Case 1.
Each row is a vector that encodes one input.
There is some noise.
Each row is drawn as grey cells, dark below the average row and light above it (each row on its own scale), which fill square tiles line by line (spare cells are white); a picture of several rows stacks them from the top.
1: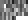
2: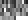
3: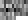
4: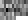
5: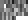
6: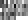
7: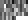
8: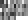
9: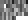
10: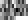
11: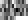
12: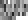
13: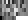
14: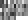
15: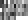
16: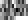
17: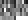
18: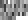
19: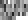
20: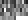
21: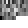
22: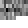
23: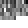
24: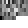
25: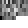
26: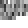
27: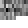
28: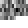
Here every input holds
a node of a 7-node tree.
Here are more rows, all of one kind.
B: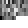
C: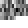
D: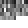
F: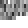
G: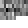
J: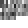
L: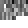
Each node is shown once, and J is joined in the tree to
D and F.
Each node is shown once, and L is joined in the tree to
B and D.
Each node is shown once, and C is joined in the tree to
G.
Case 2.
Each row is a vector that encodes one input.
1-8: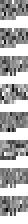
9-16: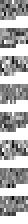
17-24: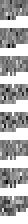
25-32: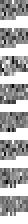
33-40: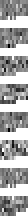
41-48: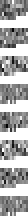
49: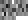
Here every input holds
either a fixed value, or three true/false values.
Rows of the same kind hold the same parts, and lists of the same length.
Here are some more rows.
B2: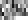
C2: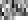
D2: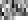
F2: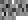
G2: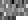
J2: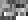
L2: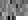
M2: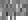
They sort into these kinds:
B2, C2, D2
F2, G2, J2, L2, M2

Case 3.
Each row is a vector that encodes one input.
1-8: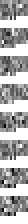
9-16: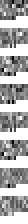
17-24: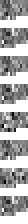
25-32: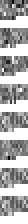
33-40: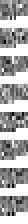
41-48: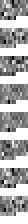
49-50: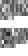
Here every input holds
either a fixed value, or three true/false values.
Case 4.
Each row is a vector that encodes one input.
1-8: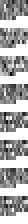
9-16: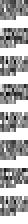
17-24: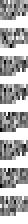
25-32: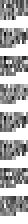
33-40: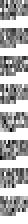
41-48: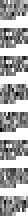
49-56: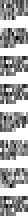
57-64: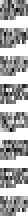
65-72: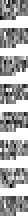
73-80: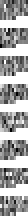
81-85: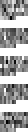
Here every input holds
a node of an 11-node tree.
